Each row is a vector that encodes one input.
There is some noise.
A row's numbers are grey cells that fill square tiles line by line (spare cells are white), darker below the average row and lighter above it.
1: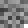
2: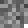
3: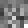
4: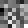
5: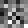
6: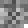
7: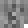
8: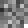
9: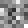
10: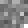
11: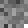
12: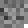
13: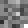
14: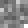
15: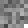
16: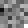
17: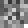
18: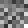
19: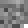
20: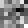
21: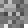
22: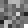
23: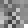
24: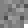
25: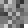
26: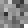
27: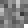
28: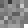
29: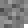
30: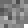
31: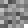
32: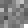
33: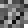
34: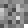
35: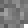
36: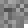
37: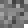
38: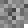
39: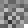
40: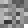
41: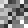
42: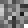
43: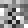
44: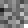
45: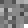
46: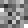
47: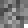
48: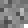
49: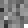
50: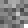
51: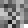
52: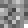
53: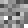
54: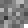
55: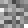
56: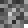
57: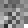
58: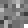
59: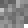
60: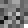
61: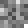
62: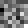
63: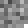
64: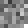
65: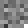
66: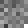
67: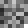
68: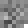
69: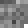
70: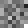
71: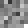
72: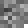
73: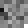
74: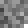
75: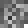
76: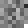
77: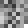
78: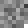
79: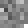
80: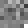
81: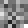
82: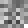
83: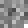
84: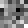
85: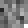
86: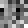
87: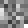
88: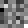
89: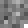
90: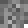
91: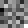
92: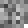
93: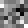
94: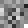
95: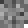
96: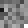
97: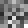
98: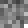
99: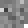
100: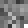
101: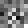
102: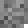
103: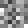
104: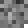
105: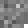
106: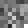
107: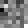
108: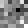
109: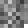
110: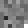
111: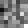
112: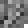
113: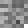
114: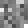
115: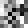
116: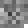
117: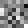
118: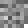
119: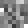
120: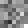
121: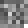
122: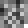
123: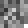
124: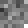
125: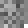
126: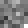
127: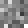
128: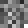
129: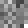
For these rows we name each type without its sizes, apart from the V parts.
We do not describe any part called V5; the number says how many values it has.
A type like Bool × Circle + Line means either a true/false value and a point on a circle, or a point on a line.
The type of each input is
List(Bool × V5).
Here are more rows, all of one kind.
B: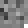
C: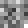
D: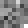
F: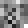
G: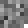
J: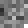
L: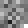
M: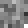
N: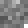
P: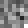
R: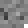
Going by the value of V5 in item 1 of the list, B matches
J and R.
